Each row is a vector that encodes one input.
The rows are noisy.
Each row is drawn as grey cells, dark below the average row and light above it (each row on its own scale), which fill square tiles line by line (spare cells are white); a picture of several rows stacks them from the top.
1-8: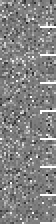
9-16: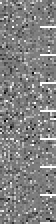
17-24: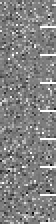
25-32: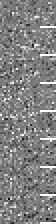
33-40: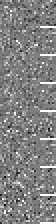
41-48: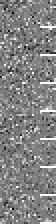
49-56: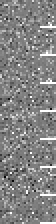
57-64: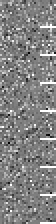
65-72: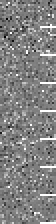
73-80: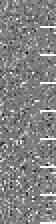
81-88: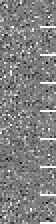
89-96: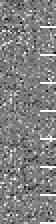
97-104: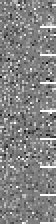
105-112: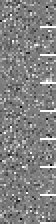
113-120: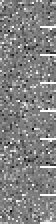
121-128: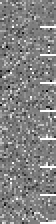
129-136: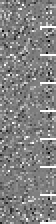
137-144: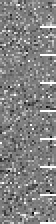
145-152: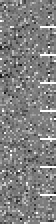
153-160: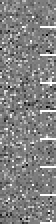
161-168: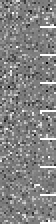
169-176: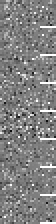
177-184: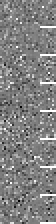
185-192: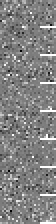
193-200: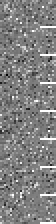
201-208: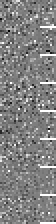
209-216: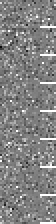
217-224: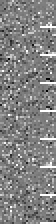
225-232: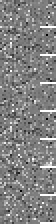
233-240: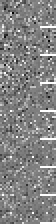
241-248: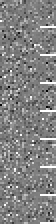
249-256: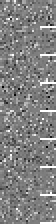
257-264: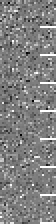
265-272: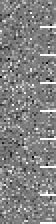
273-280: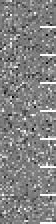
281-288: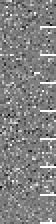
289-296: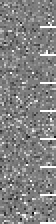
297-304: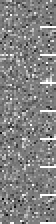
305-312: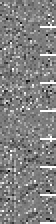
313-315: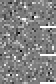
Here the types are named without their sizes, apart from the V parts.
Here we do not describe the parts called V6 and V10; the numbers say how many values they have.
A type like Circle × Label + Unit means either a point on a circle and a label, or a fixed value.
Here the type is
Bool × Bool × Bool × Bool + (Circle + V6) × (Tree + V10).
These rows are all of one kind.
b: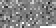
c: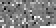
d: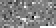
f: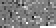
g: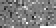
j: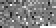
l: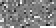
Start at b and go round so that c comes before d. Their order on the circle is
b, j, c, g, f, l, d.
